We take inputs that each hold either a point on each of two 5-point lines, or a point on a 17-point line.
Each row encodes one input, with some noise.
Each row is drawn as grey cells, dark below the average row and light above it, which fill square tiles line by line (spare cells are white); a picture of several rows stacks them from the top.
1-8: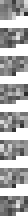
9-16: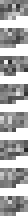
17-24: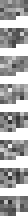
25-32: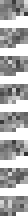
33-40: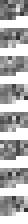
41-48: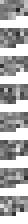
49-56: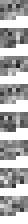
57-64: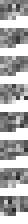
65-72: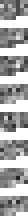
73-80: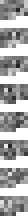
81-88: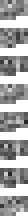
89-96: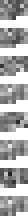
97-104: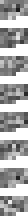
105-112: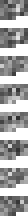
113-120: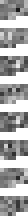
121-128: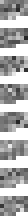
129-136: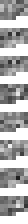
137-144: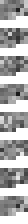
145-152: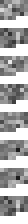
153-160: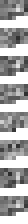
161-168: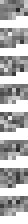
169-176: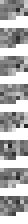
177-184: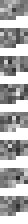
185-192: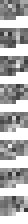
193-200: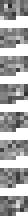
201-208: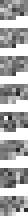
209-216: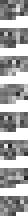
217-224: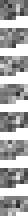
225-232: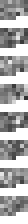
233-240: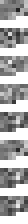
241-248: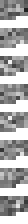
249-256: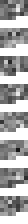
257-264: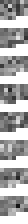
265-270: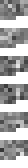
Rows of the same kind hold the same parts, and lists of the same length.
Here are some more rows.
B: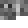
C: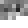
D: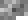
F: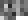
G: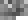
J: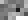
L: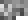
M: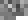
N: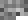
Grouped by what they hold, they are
B, C, F, J, N
D, G, L, M

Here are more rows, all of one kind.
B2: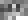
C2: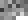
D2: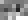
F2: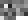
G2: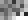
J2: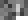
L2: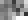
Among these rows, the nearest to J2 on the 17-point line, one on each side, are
C2 and F2.
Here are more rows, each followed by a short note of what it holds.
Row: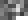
a point on a 17-point line
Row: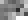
a point on a 17-point line
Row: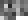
a point on a 17-point line
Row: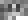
a point on a 17-point line
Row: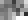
a point on a 17-point line
